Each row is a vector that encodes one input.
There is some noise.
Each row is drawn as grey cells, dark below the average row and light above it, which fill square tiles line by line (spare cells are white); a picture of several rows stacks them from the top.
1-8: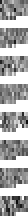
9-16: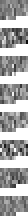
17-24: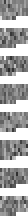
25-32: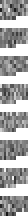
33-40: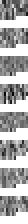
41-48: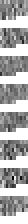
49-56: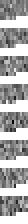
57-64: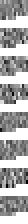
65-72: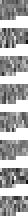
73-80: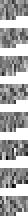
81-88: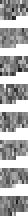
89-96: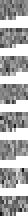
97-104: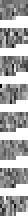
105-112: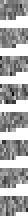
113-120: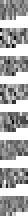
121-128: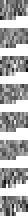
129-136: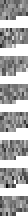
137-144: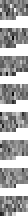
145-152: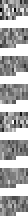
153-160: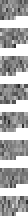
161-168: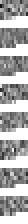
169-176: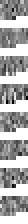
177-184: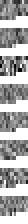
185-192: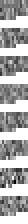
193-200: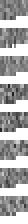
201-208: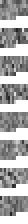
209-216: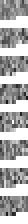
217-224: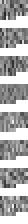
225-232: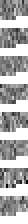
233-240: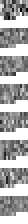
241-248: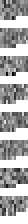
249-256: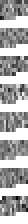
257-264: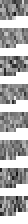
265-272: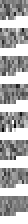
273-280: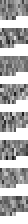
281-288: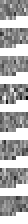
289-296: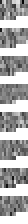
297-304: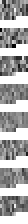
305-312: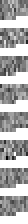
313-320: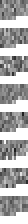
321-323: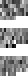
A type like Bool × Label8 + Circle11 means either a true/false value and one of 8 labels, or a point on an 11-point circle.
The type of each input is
Bool × (Circle6 + Circle11).
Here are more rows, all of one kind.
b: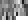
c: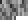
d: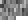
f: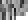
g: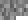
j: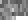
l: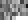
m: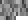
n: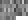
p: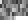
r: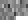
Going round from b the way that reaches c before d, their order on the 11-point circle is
b, r, l, c, f, m, j, n, g, d, p.
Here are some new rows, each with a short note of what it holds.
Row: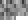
a point on a 6-point circle and a true/false value
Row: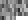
a point on a 6-point circle and a true/false value
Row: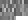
a point on an 11-point circle and a true/false value
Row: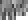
a point on a 6-point circle and a true/false value
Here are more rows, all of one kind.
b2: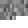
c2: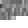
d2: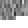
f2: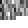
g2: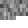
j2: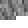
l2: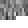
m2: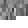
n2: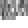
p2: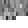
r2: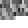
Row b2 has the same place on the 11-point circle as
f2, j2 and l2.
